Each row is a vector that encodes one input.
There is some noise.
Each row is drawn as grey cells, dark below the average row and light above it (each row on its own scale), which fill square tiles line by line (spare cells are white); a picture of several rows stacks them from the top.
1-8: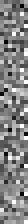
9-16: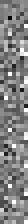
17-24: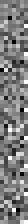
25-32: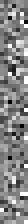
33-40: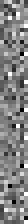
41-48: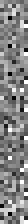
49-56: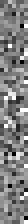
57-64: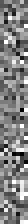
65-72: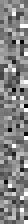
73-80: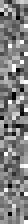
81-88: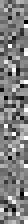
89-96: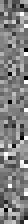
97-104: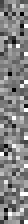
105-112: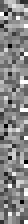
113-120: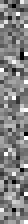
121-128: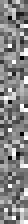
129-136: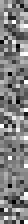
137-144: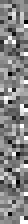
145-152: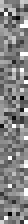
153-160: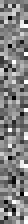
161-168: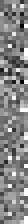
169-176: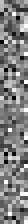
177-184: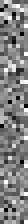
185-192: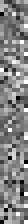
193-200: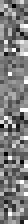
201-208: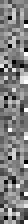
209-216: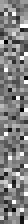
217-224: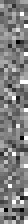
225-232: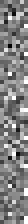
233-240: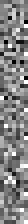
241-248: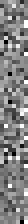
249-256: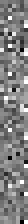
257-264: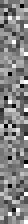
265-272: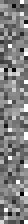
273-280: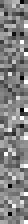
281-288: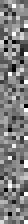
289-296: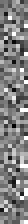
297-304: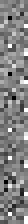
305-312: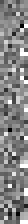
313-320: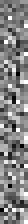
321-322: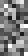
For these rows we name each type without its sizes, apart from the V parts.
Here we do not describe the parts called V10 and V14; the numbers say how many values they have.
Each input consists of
a label, a true/false value, a value of V10 and a value of V14.
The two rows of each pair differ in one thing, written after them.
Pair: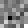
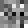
the true/false value
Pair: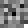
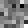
the true/false value
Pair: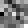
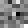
the value of V14
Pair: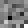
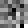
the true/false value
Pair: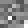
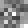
the true/false value
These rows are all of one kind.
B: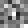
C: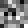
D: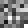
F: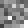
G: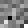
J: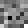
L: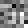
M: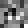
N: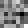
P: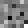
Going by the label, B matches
F and L.
